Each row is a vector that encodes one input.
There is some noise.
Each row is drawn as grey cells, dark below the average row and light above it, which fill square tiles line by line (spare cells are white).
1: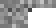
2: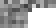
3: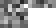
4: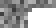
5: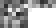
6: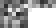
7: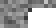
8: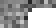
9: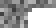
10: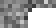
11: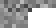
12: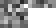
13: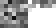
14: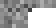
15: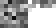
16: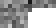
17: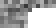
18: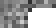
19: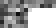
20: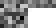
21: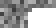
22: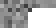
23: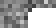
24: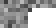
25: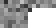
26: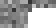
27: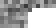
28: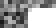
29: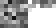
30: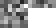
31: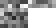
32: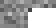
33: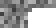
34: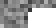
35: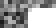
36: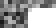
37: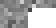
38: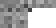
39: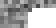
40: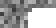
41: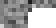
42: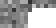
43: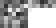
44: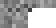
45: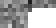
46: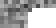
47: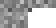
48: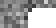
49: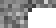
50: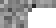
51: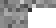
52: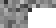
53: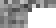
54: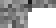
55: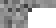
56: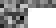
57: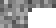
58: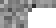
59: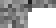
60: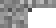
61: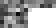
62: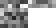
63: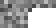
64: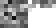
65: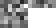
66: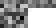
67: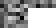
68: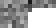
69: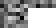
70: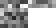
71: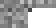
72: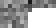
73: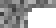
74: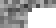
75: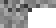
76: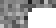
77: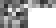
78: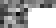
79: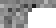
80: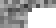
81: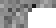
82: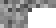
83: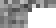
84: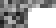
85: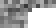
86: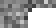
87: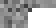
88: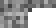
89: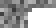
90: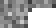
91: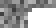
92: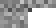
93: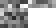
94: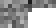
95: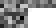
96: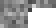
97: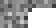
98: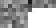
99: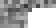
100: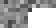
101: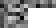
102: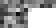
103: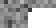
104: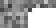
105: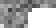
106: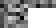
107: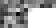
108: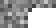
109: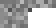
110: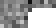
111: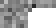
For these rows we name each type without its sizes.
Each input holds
either three true/false values, or a list of points on a line.
